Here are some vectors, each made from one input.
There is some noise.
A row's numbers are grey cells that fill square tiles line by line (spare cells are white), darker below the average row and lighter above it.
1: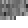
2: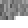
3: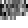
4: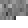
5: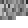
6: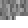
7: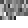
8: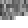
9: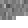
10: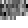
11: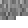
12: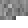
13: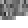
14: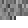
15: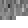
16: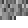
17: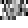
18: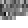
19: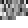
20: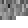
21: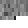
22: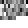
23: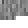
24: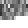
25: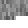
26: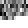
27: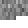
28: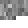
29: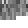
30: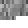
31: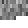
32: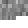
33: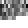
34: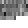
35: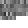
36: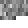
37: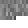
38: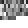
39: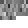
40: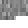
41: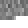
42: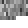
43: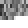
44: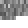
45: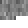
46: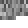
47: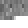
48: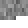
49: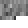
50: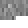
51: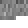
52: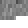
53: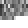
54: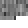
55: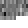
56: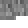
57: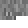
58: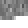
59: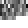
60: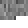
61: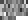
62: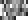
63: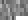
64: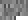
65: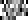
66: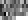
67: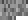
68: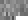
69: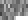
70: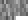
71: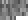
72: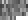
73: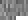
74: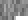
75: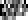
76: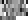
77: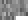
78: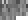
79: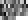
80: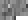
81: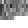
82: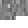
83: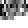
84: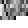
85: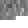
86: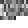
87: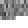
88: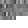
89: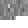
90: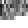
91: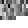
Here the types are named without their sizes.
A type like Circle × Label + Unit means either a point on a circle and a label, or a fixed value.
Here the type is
(Line + Tree) × Tree.
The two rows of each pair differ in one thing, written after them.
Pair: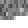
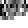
the place on the line
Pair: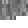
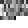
the place on the line
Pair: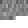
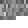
the place on the line
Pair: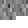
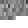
the place on the line
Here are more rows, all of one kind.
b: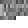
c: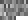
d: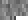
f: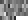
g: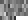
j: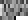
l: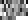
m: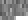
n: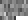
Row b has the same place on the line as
j and m.
